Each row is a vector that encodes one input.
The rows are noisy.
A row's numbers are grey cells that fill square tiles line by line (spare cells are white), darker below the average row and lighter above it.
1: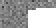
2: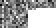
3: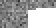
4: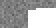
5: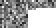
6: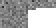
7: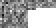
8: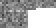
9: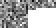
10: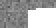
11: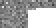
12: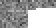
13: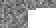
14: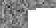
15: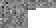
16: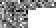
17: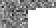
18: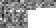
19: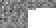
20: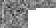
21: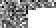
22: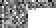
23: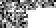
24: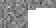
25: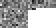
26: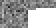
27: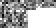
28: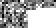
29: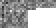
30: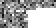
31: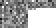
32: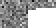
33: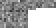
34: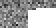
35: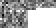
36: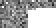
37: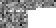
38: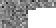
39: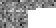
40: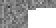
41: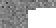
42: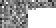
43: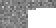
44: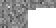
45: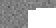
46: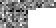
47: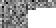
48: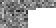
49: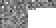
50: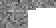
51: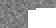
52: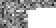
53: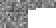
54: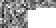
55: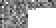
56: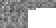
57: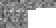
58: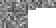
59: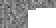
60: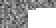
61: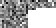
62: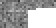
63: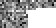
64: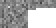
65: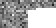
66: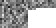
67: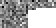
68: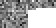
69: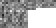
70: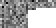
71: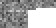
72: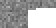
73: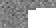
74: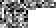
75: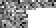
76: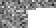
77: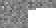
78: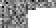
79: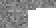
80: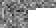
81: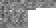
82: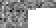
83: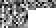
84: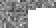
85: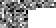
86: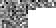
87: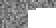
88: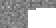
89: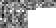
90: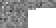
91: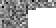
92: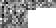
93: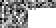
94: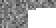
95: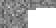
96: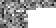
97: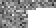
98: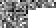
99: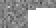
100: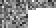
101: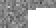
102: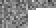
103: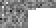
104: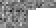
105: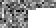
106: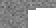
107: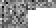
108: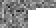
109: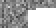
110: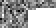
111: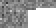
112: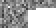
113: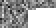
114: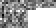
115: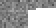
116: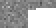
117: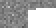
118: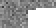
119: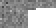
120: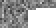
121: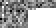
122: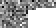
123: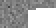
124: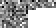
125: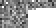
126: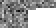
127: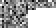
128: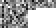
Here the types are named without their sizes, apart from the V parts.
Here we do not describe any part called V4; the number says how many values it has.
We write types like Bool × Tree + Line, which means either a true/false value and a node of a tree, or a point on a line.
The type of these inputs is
List(Bool × V4).
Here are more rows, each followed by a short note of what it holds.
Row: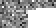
a list of one item
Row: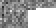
a list of two items
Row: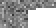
a list of two items
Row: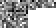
a list of one item
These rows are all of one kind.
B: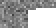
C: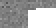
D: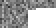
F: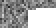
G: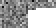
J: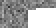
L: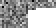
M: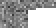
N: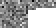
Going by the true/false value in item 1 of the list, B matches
C, F and M.
